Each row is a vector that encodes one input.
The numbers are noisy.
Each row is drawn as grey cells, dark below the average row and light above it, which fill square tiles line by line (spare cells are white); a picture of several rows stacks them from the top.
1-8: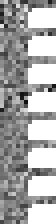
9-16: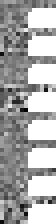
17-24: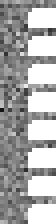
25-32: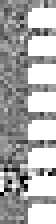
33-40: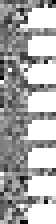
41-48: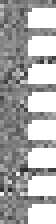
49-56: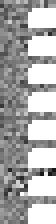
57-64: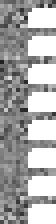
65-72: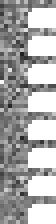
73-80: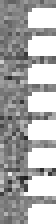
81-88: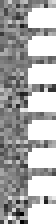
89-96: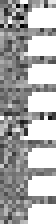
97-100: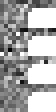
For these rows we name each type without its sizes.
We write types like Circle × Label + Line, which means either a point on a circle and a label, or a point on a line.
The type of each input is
List(Circle).
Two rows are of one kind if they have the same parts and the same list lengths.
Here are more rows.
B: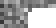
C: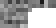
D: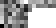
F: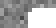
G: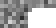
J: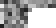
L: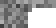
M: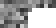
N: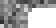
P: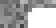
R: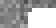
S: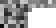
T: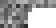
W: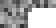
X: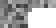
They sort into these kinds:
B, D, L, M, T
C, F, N, P, S
G, J, R, X
W

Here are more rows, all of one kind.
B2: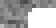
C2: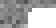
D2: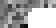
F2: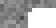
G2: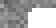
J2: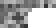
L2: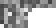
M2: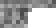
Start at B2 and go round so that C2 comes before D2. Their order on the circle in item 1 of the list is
B2, G2, L2, C2, M2, F2, J2, D2.
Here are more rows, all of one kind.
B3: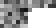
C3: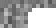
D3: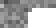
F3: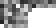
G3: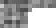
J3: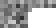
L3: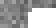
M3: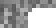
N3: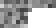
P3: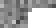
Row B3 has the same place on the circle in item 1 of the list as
J3, L3 and P3.
